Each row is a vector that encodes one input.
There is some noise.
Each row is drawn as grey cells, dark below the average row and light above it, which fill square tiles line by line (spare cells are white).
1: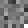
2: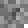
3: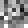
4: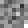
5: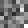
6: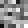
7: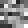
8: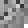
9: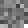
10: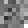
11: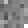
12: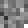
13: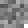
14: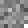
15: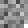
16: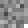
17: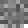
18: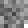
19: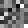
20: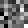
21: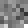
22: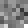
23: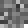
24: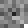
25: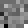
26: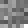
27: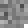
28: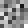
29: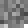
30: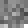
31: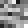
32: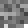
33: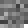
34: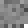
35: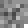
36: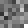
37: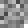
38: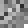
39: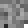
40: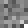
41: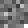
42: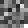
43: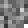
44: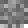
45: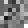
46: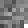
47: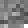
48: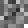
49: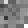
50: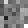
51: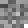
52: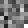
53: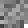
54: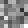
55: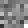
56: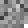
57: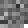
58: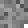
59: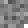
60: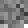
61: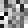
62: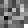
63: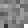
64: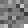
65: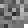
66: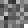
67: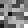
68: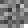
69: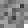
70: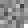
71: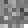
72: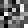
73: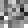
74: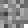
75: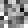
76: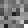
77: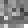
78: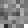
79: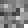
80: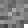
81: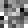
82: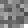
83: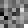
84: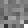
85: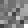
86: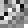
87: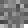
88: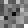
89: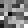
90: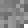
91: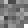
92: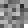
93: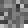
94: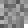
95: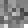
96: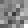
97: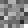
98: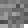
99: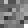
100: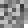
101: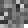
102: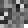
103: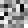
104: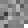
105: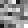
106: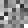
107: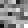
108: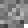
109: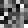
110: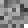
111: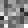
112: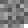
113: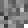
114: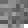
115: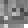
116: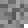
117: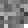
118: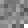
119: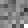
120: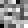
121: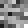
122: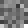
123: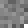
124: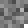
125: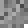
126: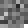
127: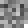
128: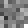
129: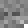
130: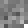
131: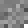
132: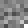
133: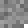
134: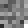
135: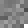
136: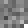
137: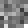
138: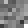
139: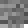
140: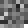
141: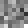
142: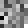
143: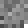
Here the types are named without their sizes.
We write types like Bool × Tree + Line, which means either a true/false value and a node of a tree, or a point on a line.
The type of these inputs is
List(Line).
